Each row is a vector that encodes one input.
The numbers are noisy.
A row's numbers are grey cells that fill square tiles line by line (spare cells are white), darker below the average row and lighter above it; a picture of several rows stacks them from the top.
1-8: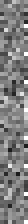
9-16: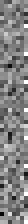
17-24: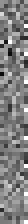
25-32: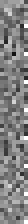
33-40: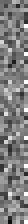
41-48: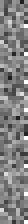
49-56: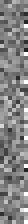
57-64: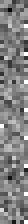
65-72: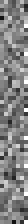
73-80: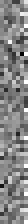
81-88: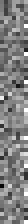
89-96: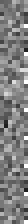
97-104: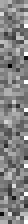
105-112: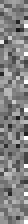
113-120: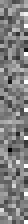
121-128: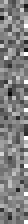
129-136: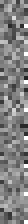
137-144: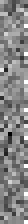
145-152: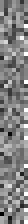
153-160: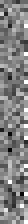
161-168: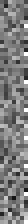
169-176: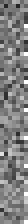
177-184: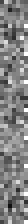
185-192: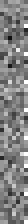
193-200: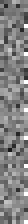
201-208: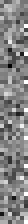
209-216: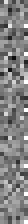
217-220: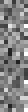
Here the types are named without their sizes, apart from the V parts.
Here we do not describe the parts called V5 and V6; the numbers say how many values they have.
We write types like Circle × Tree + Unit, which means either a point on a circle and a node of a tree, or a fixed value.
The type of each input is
(Bool × Bool × Bool + V5) × (Tree + Unit) + Line + V6 × V6.
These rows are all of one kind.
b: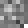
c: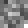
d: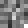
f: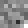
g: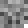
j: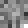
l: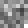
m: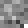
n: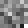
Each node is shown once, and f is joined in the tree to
g, j and m.
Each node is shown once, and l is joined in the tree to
g.
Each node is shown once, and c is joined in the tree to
j.
